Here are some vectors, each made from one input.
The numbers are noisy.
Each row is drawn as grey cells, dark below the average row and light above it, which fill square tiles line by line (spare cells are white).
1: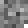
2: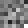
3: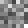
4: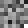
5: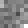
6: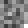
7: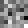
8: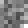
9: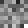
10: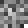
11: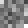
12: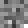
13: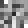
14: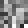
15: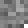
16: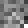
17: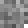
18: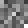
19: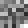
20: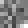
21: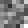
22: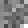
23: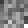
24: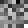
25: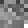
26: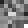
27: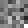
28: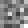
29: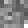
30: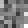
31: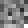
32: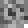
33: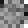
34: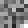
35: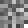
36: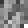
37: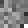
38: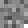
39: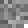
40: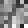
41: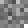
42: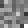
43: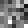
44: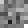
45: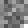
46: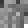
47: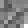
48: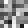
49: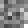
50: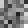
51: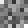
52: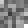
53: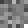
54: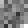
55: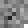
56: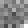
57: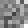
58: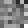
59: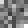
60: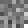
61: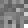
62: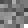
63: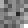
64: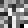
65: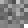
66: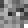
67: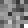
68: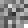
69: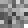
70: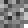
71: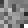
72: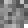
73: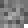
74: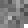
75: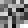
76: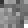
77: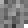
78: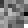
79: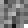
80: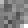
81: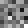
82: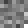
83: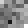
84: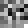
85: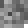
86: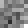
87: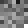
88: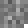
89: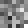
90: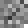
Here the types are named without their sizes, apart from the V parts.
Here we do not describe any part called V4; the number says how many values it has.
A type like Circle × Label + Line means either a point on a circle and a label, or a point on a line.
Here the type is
Bool × Line × List(V4).
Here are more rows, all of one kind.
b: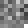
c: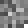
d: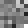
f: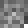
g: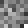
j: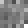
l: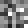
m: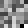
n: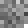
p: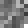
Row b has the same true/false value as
n and p.
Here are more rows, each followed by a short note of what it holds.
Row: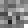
a point on a line and a true/false value, together with the empty list
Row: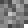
a point on a line and a true/false value, together with the empty list
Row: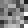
a point on a line and a true/false value, together with a list of one item
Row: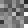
a point on a line and a true/false value, together with a list of two items
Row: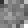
a point on a line and a true/false value, together with a list of two items
